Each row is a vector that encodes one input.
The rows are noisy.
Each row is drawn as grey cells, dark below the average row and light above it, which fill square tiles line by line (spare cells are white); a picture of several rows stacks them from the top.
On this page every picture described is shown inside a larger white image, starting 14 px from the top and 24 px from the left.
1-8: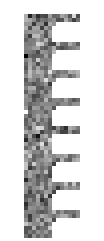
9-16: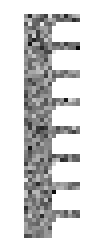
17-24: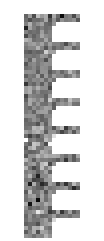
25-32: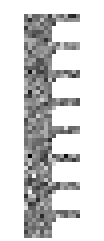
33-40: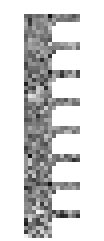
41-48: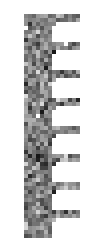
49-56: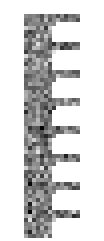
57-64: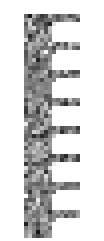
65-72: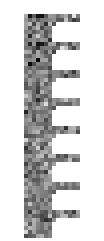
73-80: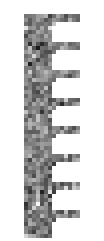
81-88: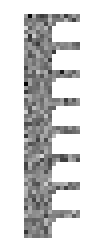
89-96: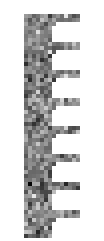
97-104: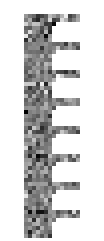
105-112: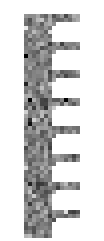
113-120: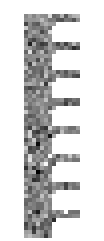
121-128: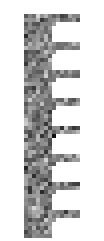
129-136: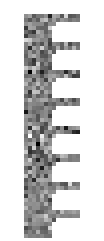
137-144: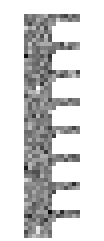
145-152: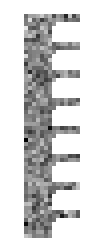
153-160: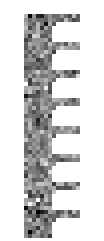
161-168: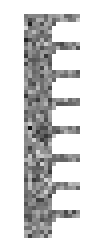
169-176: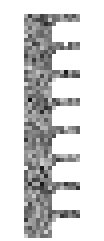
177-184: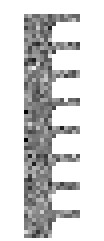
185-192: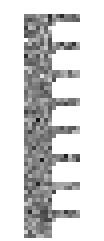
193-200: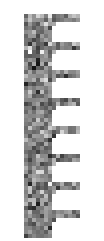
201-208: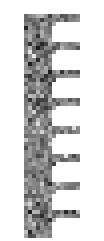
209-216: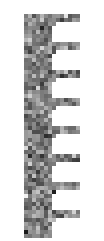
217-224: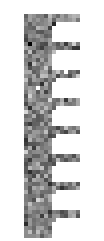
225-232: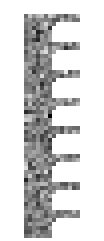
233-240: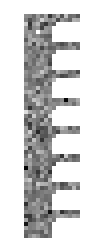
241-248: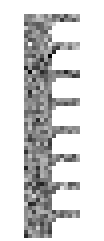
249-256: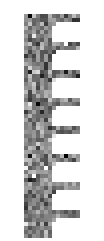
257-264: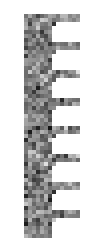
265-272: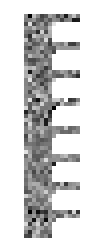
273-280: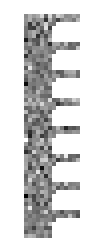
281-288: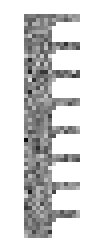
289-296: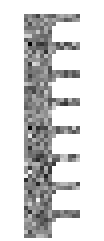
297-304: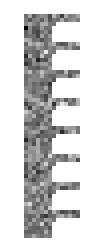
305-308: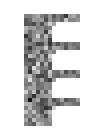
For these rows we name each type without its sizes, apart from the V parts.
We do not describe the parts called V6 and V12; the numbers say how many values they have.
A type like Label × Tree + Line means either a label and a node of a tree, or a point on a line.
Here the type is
Bool × Line + (Tree + V6) × V12.
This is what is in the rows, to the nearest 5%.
About 20% of them hold a point on a line and a true/false value. The rest hold a value of V12, together with either a node of a tree, or a value of V6.
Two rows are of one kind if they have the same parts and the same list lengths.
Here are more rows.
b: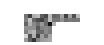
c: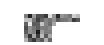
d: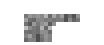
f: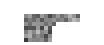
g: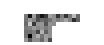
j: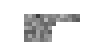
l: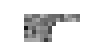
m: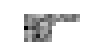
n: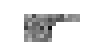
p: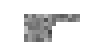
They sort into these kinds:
b, c, g
d, j
f, l, m, n, p

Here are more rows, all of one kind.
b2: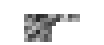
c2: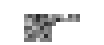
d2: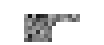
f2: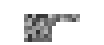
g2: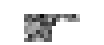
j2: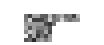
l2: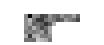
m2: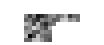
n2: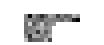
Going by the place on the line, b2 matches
c2, f2 and m2.
